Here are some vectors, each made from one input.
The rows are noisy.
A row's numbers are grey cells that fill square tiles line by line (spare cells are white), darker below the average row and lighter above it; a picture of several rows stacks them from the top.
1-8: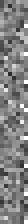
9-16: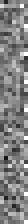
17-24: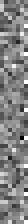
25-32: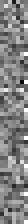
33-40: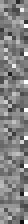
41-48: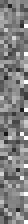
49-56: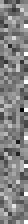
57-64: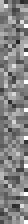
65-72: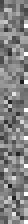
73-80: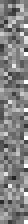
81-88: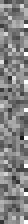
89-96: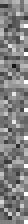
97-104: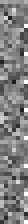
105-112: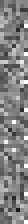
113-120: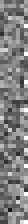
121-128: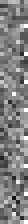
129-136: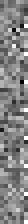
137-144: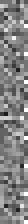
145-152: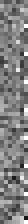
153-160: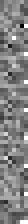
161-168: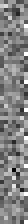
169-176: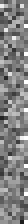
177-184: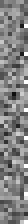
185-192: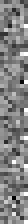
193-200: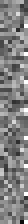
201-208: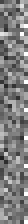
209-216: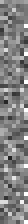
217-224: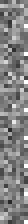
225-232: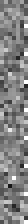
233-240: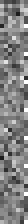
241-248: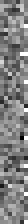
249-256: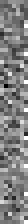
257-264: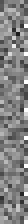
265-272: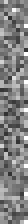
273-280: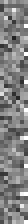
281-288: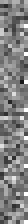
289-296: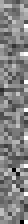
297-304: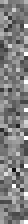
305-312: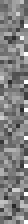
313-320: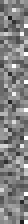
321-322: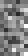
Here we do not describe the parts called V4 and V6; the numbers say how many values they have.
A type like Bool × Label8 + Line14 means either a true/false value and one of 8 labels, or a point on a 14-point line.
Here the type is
Bool × Bool × Bool × Bool + Tree10 × V4 × V6 + Unit.
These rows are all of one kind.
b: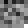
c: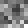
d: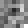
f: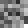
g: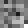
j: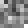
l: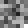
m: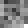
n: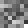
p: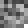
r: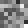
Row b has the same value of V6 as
d and m.
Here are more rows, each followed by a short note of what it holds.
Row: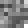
four true/false values
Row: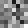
a fixed value
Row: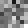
a fixed value
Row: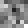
a node of a 10-node tree, a value of V4 and a value of V6
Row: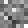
four true/false values
